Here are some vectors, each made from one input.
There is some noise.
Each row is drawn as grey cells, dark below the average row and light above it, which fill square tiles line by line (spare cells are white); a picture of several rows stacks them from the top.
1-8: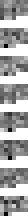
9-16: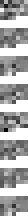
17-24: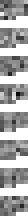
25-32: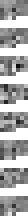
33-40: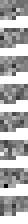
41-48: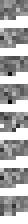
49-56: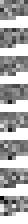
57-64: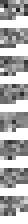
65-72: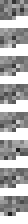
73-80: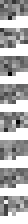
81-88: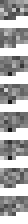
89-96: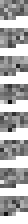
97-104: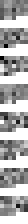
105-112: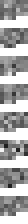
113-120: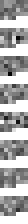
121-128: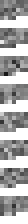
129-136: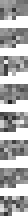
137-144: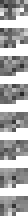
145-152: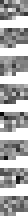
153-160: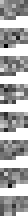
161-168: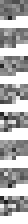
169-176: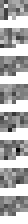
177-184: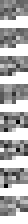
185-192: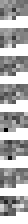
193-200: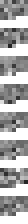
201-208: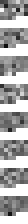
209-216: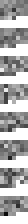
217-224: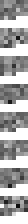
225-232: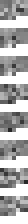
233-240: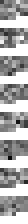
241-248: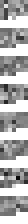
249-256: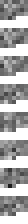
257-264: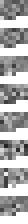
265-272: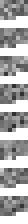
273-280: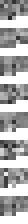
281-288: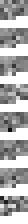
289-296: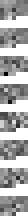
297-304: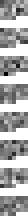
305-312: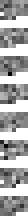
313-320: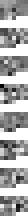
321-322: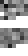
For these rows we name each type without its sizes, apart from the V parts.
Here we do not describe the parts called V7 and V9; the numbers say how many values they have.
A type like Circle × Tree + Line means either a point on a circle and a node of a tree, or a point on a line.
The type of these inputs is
List(Circle) + V7 × V9.
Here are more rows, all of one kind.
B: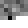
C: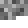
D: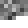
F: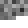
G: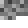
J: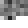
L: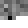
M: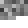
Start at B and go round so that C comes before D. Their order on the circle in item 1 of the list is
B, L, J, G, M, C, F, D.
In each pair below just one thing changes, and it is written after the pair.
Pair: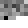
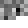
the value of V9
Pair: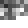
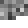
the value of V9
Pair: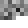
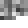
the value of V9
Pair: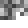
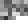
the value of V9
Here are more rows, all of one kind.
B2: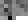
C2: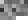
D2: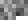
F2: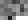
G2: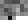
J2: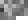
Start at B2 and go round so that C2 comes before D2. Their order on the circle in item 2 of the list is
B2, C2, G2, F2, D2, J2.
